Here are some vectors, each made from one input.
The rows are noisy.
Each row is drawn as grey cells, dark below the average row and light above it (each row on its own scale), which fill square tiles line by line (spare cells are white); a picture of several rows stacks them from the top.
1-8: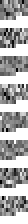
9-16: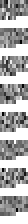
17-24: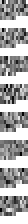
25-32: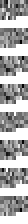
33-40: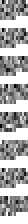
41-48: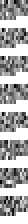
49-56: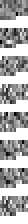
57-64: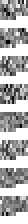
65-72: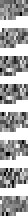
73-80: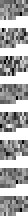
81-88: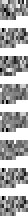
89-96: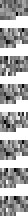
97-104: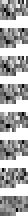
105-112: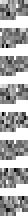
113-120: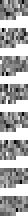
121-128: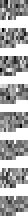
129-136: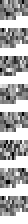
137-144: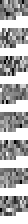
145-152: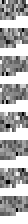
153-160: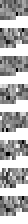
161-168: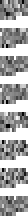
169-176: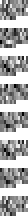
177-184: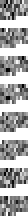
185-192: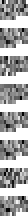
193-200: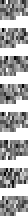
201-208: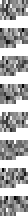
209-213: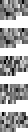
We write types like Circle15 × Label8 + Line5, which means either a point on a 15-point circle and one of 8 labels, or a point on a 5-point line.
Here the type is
Bool × Bool × Bool + Label8.
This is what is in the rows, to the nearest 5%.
About 45% of them hold one of 8 labels. The rest hold three true/false values.
